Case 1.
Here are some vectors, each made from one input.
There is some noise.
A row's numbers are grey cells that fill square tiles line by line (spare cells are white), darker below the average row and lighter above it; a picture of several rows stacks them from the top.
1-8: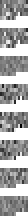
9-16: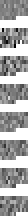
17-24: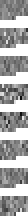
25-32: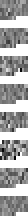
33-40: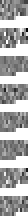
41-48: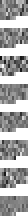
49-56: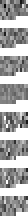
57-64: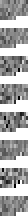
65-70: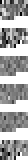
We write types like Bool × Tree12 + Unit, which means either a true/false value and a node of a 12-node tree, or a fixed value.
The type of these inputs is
Line6 + Line9.
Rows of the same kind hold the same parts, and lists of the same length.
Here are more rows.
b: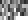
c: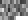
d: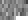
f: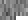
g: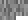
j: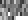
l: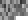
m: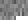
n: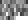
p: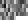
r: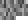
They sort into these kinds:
b, c, d, f, g, l, m, n, p
j, r

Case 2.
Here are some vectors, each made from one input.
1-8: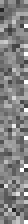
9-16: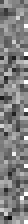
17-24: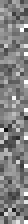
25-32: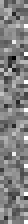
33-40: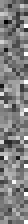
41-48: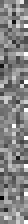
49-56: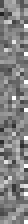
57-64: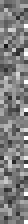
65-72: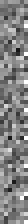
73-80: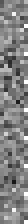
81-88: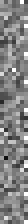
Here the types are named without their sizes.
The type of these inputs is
Circle + Tree.
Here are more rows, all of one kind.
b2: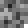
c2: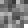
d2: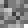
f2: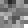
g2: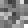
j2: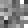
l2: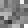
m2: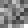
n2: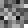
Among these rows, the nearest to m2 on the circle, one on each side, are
d2 and n2.
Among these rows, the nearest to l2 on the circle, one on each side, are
d2 and j2.
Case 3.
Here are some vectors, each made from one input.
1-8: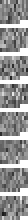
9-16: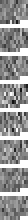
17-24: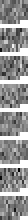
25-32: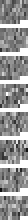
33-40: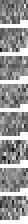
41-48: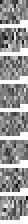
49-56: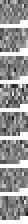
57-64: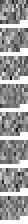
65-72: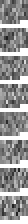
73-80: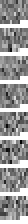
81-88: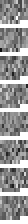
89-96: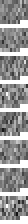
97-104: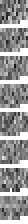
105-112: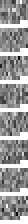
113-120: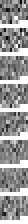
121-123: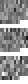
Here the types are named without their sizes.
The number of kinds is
3.
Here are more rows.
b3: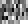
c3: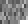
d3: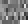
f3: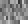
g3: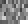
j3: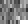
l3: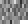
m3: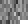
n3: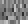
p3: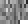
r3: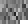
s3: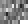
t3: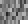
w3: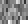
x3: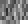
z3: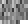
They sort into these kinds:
b3, d3, f3, j3, m3, w3, x3, z3
c3, g3, l3, n3, p3, r3
s3, t3

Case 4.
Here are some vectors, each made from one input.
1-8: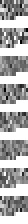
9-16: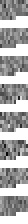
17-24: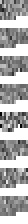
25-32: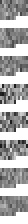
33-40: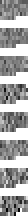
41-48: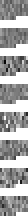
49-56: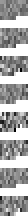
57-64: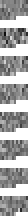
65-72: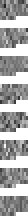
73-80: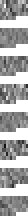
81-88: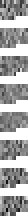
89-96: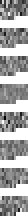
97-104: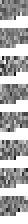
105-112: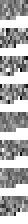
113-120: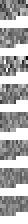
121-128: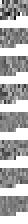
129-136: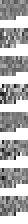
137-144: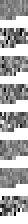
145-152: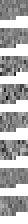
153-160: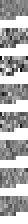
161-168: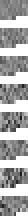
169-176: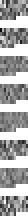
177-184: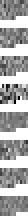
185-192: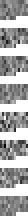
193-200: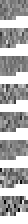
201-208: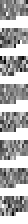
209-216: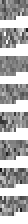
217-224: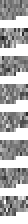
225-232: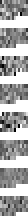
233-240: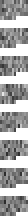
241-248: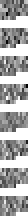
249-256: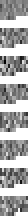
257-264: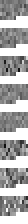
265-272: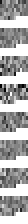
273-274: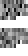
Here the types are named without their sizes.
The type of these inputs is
Circle × Label.
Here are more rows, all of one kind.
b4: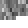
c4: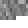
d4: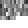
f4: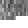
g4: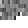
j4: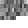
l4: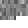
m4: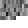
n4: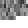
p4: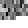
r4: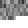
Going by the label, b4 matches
c4, f4, g4 and l4.
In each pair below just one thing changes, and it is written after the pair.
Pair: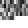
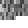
the label
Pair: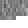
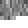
the label
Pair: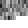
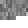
the place on the circle
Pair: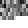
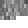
the place on the circle
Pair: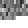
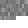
the label
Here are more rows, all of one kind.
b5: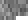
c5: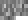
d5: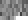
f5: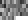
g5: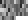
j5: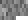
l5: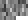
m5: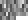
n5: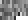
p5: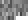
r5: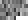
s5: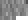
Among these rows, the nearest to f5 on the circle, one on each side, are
g5 and n5.
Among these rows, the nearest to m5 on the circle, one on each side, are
r5 and s5.
